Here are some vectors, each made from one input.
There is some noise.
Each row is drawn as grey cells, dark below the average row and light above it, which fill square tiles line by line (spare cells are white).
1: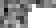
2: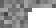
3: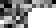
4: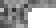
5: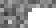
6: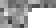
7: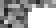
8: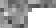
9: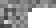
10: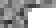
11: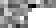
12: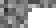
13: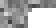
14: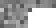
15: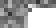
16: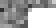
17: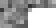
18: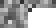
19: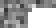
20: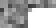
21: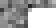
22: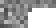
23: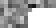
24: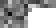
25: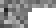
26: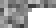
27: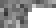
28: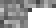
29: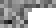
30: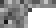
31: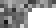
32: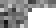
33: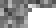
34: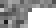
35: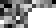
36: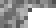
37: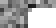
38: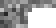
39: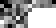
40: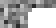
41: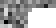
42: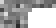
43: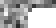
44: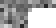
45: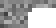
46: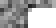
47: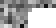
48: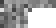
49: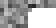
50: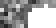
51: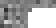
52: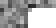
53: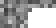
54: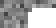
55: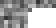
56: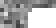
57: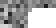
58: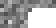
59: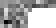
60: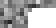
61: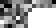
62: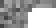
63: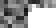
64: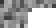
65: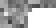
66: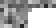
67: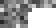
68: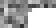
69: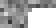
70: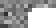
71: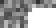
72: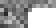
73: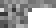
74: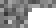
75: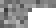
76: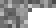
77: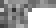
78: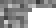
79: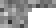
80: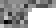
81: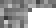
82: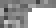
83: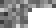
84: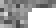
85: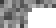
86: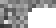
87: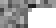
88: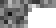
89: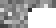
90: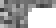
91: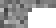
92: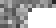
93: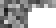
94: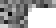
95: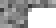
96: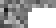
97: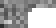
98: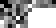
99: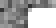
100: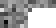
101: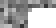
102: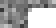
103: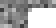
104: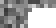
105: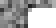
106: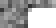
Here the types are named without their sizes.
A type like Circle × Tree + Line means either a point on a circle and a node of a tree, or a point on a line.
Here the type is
List(Bool × Line).
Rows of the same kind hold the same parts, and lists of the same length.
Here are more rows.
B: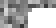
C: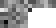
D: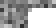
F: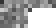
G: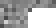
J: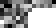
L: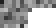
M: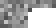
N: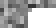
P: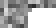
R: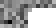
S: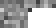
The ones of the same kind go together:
B, D, N, P, R
C, F, G, L, M, S
J

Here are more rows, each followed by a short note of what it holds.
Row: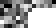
the empty list
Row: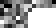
the empty list
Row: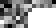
the empty list
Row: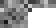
a list of two items
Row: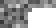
a list of two items
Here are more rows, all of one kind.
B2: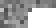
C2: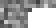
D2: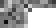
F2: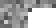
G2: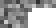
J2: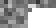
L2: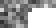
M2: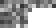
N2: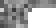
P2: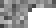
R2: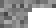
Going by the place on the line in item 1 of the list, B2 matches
C2, F2, G2 and J2.
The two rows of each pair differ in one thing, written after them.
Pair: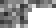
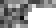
the true/false value in item 2 of the list
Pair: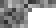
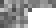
the true/false value in item 1 of the list
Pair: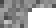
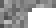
the place on the line in item 2 of the list
